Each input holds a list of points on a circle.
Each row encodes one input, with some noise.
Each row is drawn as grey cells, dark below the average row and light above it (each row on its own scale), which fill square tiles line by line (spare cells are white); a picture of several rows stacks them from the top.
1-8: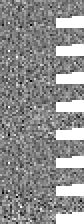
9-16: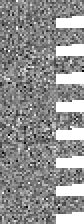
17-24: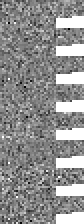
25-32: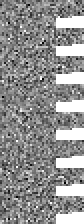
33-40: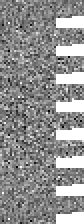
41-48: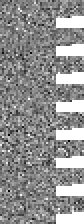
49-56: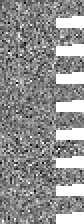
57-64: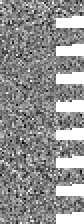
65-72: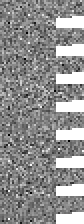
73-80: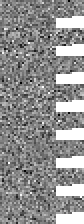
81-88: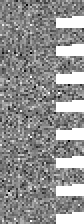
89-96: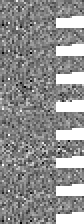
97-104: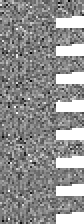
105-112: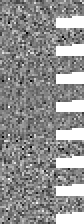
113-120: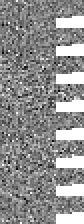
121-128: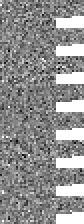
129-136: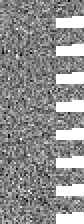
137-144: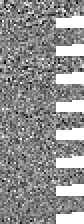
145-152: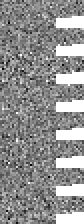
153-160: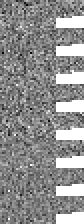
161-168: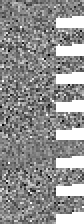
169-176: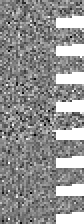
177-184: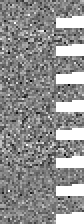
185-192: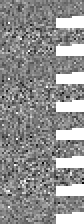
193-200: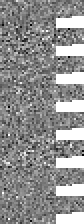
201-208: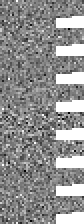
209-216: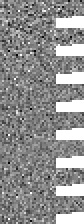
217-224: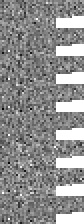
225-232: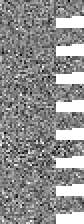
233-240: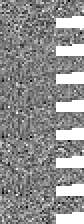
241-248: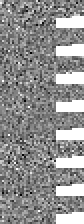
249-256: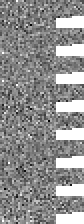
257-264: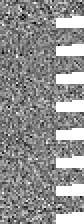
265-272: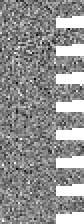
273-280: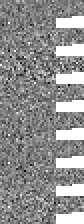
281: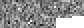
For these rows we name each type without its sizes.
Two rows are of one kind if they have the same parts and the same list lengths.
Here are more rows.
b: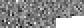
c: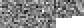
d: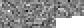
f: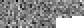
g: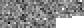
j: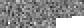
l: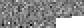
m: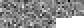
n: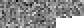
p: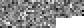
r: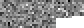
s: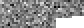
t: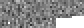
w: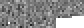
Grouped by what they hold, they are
b, j, l, t, w
c, d, m, r, s
f, g, n
p

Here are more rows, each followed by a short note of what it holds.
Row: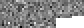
a list of one item
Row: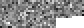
the empty list
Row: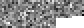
the empty list
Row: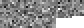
a list of two items
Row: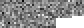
a list of three items
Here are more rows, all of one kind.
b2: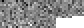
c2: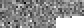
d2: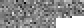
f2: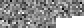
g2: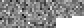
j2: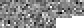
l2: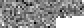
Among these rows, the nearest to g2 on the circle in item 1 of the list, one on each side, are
f2 and j2.
